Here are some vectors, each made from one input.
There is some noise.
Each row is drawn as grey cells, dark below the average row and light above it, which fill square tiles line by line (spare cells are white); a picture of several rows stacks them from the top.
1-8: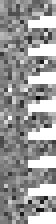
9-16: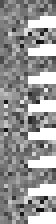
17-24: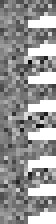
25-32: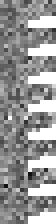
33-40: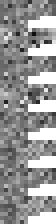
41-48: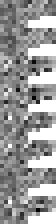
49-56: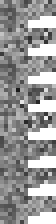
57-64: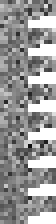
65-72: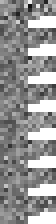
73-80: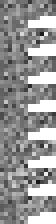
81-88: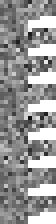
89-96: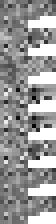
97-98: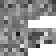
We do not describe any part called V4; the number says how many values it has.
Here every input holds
either a point on a 5-point line and a value of V4, or a point on a 6-point line.
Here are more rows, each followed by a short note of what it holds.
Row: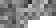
a point on a 6-point line
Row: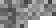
a point on a 6-point line
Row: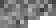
a point on a 6-point line
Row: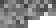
a point on a 6-point line
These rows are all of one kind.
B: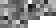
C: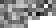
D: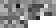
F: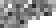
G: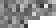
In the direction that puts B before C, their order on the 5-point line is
D, B, F, G, C.
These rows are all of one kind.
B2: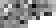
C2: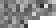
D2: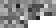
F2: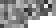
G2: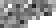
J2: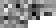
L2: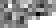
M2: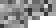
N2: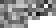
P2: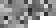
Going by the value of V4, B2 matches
G2, J2 and L2.
